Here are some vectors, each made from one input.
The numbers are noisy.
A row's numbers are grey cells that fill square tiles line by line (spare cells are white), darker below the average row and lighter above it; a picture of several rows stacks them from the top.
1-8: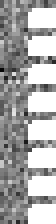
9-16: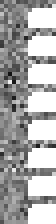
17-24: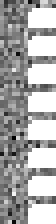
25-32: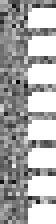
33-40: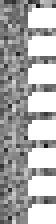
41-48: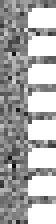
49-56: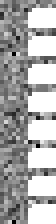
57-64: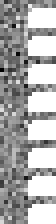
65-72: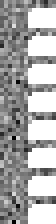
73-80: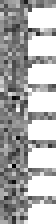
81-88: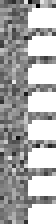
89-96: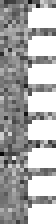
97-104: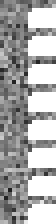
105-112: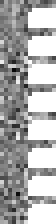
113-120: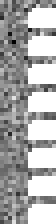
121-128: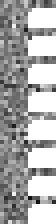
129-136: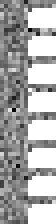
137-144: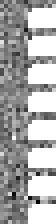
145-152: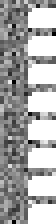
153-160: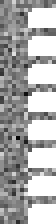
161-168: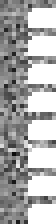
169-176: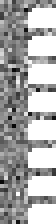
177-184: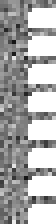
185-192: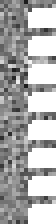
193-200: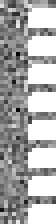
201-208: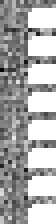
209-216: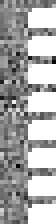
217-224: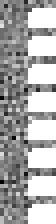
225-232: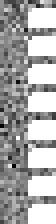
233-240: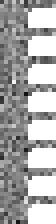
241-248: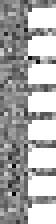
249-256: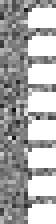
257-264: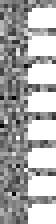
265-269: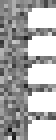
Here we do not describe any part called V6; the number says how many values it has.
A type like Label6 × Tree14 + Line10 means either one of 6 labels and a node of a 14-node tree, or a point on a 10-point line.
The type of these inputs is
Line5 × V6 + List3(Line4).
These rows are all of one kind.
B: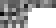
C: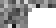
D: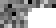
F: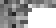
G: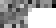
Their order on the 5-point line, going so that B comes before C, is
G, B, F, C, D.
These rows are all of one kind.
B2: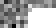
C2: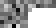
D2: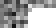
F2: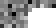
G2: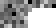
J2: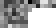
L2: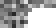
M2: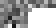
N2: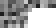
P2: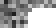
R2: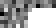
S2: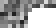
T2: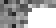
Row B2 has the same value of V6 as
D2, L2, P2 and T2.
